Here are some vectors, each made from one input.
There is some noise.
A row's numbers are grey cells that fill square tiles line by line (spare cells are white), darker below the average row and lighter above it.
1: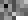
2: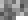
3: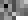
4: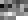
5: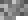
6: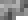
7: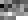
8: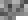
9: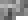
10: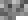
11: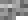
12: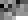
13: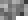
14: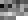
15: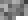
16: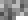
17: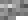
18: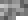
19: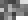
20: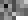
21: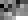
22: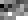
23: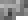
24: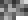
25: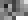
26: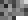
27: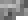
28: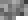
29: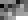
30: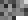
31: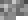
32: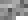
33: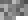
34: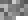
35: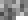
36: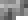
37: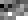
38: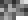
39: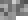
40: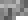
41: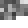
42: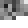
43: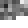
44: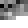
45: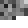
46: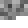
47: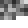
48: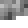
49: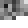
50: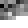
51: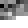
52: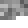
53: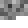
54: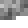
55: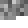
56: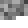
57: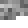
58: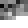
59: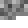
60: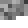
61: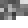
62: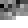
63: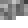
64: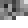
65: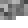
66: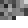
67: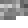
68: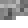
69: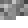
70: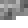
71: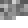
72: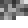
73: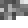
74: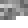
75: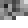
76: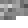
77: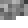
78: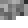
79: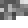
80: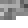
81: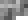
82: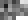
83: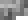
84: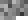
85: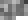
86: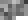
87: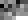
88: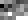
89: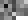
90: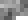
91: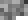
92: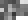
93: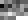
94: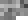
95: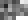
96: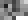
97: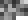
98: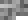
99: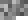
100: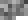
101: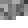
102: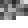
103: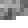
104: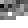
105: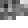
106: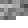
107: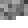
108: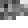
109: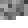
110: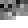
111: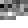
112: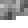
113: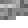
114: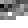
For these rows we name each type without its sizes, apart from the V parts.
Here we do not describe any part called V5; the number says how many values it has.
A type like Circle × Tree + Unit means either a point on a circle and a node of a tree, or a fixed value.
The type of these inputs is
Bool × List(V5) + Circle + Line.
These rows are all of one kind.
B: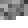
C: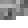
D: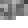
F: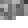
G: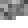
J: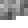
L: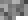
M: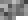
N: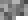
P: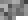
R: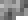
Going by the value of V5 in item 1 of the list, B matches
J and R.
